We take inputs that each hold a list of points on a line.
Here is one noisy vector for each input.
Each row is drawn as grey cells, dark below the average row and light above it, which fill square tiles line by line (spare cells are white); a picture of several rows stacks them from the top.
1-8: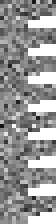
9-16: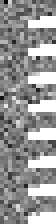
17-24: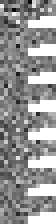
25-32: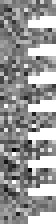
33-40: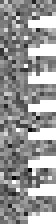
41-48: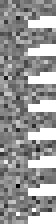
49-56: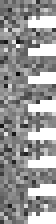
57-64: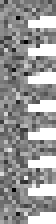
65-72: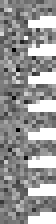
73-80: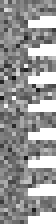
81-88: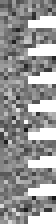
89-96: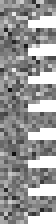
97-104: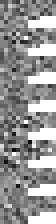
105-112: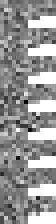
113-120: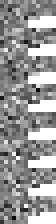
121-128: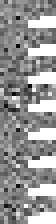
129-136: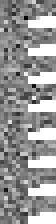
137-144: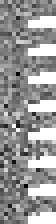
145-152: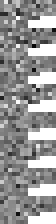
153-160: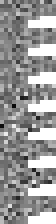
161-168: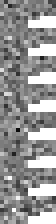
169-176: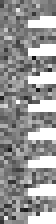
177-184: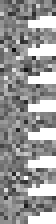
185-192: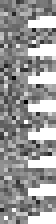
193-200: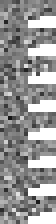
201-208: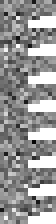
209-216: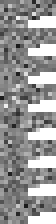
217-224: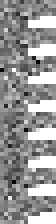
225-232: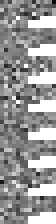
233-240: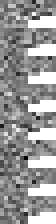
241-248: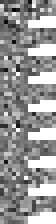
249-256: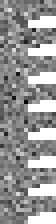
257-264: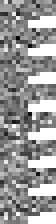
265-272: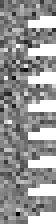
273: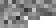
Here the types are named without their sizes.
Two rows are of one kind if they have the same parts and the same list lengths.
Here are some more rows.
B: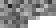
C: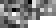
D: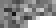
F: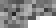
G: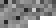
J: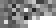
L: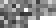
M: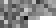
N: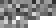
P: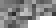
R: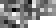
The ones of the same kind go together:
B, D, F, P
C, R
G, J, N
L, M

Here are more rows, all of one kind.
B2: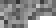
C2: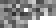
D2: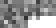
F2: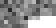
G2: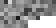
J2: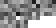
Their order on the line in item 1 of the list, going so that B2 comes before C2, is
J2, G2, B2, F2, D2, C2.
